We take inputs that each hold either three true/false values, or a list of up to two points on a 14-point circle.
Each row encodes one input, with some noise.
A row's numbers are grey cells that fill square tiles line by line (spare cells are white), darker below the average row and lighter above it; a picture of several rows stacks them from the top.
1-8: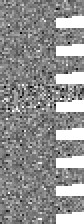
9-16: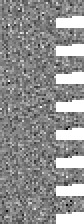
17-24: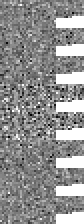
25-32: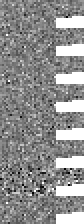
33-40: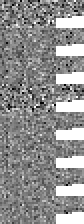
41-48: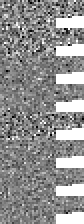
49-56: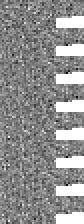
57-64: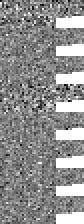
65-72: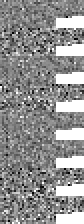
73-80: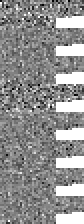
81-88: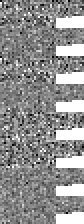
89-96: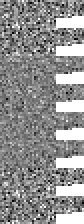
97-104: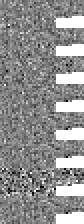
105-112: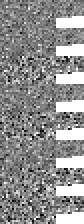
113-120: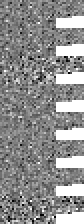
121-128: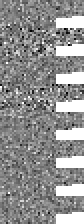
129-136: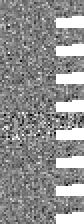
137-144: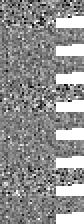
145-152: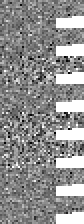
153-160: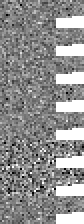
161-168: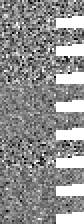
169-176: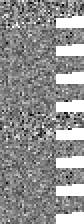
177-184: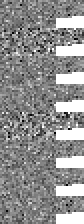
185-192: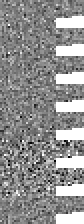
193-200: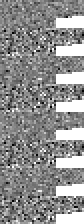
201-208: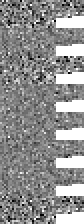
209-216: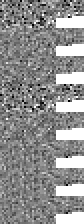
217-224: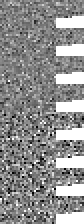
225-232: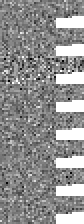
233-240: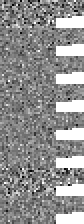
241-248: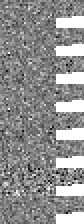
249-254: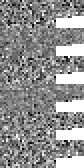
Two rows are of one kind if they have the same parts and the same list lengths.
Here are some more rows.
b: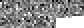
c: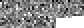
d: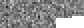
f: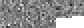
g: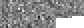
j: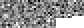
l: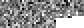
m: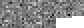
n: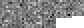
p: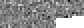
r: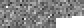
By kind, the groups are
b, c
d, f, g, p
j, l
m, n, r

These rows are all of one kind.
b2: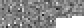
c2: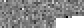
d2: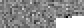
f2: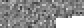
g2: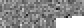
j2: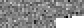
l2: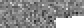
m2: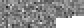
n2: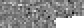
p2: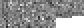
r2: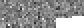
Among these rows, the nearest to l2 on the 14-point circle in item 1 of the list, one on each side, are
d2 and j2.
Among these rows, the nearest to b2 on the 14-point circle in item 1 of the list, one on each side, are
p2 and r2.
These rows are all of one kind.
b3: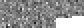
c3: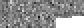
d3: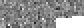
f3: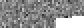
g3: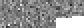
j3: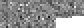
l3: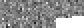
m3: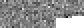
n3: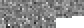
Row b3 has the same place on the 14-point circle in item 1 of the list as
d3, l3 and n3.
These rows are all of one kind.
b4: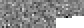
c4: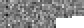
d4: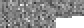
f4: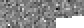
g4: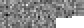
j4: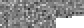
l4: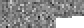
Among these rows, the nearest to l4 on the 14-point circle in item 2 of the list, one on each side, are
b4 and c4.
